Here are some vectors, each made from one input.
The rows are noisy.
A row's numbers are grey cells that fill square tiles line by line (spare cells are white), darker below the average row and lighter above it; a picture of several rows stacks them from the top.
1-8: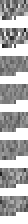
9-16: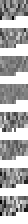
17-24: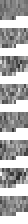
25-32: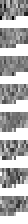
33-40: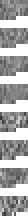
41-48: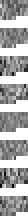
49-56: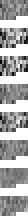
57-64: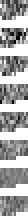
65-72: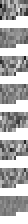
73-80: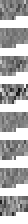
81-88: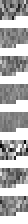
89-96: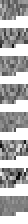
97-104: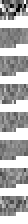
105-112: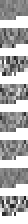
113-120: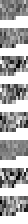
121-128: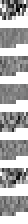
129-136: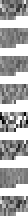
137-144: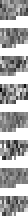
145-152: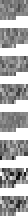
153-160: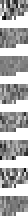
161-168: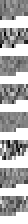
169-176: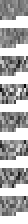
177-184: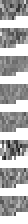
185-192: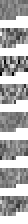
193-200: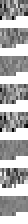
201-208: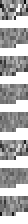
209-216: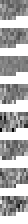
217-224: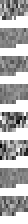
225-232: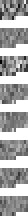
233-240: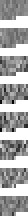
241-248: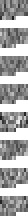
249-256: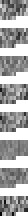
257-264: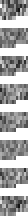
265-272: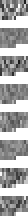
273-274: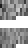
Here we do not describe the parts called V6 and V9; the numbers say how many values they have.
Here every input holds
a point on a 10-point line, a node of an 11-node tree, a true/false value, a value of V6 and a value of V9.
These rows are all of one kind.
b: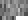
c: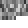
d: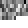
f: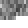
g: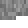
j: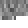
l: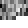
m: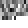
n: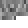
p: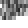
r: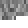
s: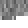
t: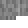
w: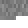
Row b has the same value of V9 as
c, p, r and s.
